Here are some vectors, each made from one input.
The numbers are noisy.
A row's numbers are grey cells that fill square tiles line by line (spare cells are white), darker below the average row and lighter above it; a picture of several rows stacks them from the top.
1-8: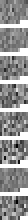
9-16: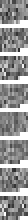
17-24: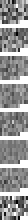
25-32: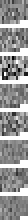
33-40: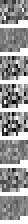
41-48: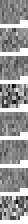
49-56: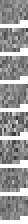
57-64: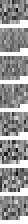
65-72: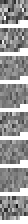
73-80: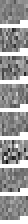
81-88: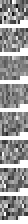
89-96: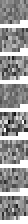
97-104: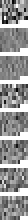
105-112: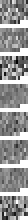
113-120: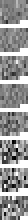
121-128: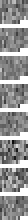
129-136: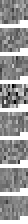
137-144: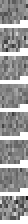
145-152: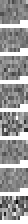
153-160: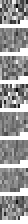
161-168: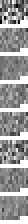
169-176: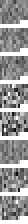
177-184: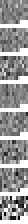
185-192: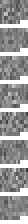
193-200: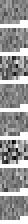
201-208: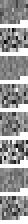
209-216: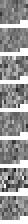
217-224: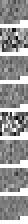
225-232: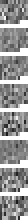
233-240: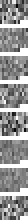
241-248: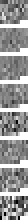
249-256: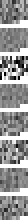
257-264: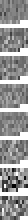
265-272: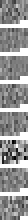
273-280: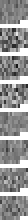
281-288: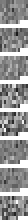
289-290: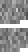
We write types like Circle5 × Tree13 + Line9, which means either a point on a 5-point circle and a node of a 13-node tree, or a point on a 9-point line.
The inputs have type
(Bool × Bool × Bool + Line13) × Line11 + Line4.
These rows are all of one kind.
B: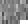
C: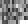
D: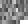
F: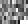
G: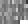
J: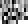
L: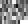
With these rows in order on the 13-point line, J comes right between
F and G.
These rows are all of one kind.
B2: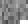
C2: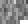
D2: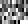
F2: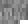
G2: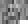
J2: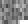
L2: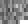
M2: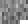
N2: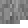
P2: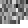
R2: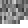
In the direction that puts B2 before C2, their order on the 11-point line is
J2, N2, B2, M2, D2, F2, L2, P2, G2, R2, C2.
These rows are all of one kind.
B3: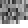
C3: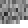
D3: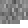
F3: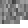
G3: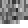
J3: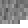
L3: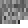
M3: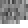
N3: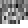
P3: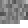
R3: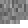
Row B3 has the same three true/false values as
J3 and M3.
